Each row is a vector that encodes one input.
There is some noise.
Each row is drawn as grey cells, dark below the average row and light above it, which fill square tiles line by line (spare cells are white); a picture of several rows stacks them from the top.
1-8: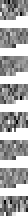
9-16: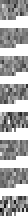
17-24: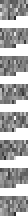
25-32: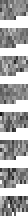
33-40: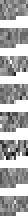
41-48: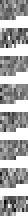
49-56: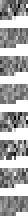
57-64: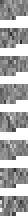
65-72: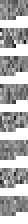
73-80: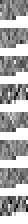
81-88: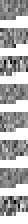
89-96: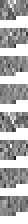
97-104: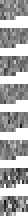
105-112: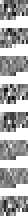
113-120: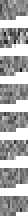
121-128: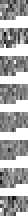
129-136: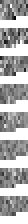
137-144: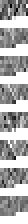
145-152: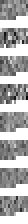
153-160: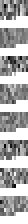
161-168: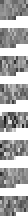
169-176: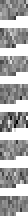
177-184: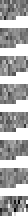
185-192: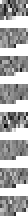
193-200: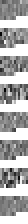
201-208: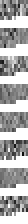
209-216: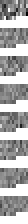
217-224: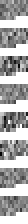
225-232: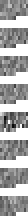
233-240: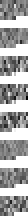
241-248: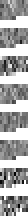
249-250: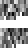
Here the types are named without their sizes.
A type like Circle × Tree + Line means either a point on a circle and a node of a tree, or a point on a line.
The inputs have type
Bool × Bool × Bool × Tree + Circle.
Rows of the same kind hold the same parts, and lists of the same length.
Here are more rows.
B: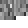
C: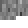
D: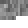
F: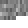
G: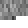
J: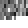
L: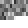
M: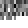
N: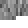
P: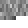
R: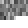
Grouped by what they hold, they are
B, C, D, F, G, L, N, P, R
J, M

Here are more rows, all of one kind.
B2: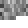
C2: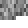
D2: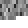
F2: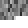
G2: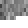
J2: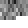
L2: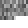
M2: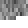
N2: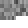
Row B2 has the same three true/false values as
J2, M2 and N2.
